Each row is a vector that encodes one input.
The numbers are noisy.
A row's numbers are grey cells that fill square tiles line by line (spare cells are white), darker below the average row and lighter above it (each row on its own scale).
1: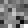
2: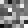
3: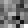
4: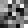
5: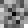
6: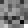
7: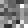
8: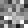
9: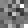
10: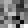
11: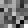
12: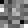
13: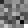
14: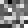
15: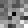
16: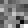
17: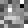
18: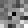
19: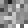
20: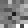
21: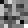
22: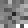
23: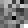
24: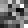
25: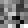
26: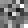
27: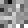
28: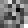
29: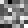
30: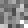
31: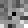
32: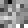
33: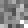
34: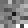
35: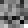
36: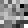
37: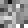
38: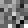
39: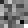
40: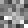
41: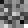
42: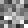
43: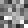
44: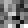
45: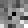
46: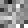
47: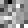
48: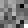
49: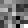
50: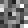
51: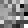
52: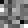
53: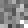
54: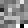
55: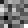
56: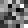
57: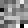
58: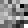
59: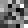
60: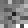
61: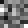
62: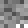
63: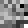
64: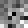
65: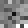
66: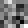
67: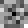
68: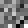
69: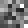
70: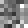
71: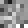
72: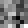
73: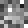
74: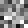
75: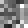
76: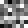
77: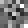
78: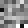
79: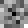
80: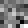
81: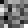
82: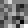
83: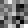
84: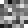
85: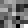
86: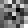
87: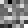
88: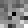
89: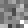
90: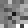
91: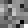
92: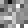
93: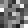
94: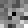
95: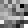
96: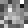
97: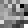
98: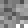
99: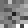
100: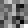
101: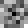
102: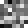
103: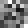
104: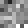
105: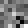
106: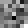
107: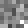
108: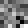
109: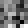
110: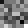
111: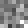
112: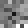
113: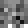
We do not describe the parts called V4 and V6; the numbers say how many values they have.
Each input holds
either a point on a 5-point line and a value of V4, or a true/false value and a value of V6.
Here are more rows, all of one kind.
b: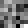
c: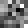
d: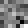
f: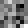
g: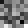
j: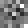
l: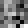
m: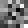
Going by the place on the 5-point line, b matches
c and m.
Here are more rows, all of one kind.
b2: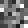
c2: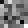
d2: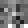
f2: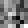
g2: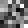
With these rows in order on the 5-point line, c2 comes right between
d2 and g2.
